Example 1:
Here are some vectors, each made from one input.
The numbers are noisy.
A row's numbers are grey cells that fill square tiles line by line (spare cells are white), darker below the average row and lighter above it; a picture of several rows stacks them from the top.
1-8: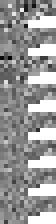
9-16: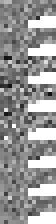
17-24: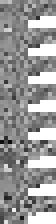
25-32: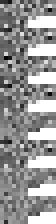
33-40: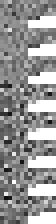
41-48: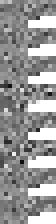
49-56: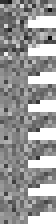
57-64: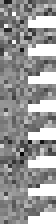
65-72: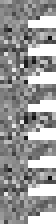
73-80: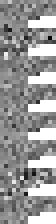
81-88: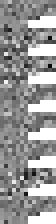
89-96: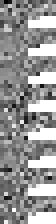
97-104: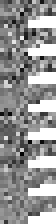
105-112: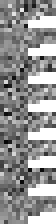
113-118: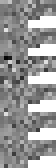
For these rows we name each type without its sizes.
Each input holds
either a fixed value, or a label and a true/false value, or a node of a tree.
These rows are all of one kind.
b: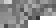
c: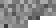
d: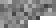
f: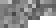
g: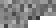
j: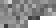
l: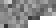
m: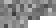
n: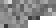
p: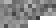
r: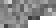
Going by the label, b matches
j, l, n and r.
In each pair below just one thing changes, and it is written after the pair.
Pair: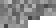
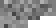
the label
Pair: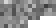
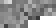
the label
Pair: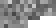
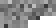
the label
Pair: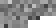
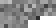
the true/false value
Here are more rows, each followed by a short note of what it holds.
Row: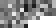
a fixed value
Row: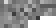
a label and a true/false value
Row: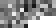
a fixed value
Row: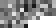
a fixed value
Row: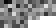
a node of a tree
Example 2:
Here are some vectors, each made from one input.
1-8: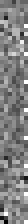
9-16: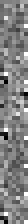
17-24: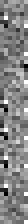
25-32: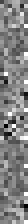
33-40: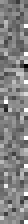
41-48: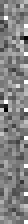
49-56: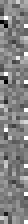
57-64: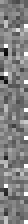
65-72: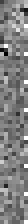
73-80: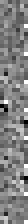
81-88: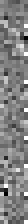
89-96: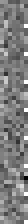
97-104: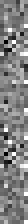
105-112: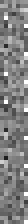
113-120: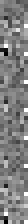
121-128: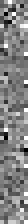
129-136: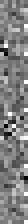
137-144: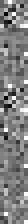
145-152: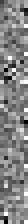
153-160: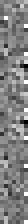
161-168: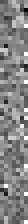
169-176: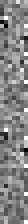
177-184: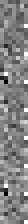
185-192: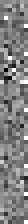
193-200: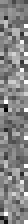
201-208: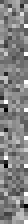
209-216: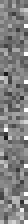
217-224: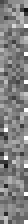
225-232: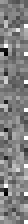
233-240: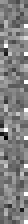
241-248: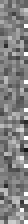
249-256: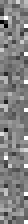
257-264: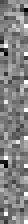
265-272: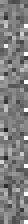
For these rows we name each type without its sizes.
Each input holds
a list of points on a line.
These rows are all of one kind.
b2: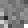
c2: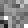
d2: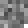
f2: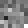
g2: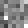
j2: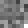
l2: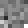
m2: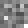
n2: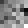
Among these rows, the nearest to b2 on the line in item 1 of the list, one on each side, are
d2 and l2.
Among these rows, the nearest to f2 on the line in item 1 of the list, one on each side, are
l2 and n2.
